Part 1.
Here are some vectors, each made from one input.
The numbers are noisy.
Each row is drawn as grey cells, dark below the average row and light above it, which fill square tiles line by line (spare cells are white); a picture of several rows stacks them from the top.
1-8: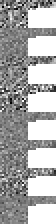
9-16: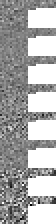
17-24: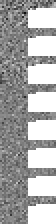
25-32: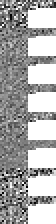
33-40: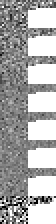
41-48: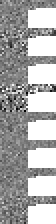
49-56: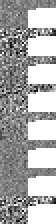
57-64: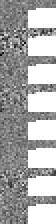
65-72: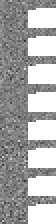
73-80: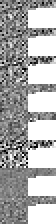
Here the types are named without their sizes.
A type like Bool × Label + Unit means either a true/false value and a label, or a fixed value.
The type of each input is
Tree + Unit.
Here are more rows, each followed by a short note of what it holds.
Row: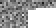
a node of a tree
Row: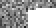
a fixed value
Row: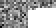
a fixed value
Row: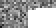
a fixed value
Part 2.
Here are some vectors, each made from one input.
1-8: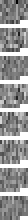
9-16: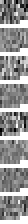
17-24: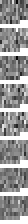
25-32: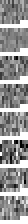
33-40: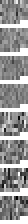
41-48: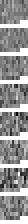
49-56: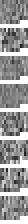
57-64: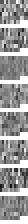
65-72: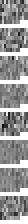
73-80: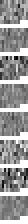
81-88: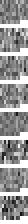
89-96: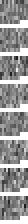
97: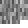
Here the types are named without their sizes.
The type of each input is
Tree.
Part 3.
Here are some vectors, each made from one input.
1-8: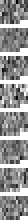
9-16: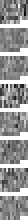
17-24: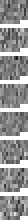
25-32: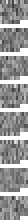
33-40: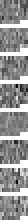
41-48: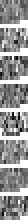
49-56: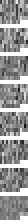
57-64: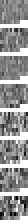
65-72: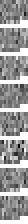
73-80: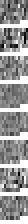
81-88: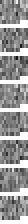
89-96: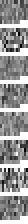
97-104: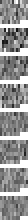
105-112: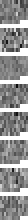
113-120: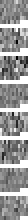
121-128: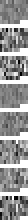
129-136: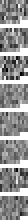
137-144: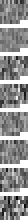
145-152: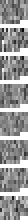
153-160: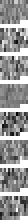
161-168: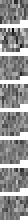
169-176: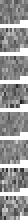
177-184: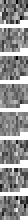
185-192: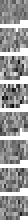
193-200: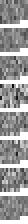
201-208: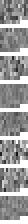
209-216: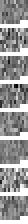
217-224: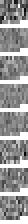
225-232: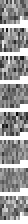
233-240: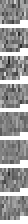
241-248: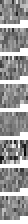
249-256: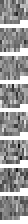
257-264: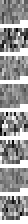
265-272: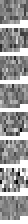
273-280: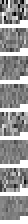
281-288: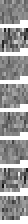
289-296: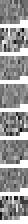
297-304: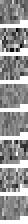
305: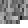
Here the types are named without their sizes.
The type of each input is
Bool × Bool × Bool × Bool.
